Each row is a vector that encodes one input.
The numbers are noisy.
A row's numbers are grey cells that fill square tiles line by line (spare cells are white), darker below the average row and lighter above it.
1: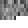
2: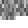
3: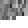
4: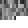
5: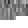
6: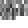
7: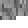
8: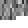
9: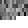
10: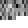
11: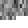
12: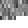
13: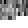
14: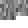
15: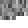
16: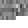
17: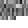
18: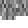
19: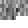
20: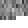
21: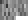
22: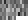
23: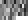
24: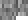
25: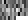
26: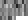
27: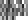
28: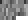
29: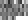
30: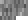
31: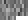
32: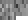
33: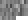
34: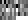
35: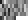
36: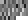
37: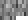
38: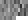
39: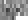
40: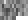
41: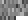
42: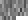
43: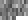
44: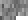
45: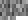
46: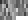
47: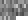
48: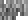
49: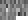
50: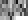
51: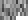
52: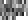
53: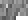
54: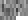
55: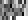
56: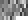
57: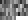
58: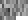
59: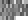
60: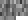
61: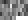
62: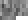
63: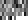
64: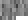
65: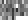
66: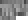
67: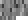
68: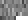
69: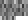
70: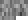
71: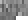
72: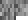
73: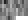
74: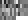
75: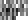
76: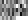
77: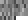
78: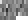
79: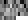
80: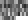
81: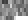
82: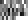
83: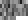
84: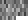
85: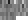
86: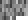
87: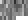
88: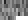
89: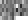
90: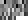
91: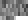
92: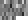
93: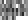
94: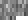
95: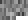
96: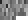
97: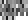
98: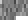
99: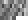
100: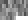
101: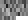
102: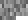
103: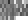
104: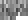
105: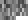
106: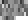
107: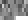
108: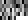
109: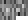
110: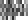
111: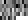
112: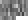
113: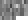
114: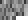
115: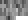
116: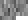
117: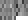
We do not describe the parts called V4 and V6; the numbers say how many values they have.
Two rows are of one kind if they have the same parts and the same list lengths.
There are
2 kinds of row.
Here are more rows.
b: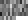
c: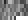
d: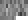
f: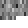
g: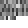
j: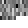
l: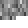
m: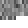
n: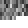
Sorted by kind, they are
b, c, d, g, n
f, j, l, m

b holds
one of 5 labels, a value of V4 and a value of V6.
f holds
one of 5 labels, a point on a 5-point line and a value of V4.
